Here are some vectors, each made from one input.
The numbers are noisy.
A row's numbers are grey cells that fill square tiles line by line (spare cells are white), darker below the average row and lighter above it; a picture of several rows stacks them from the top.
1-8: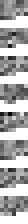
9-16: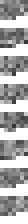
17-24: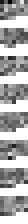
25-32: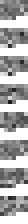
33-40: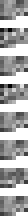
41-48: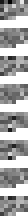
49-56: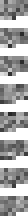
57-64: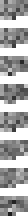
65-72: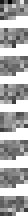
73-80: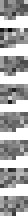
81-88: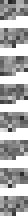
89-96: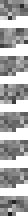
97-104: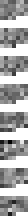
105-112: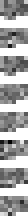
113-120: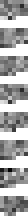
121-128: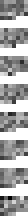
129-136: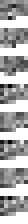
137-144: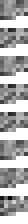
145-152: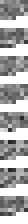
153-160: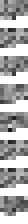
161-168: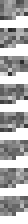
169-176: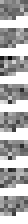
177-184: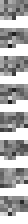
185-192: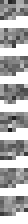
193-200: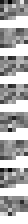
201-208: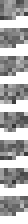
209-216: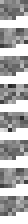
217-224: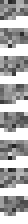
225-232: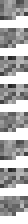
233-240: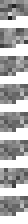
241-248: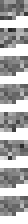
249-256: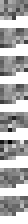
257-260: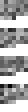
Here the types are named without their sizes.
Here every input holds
a point on a line.
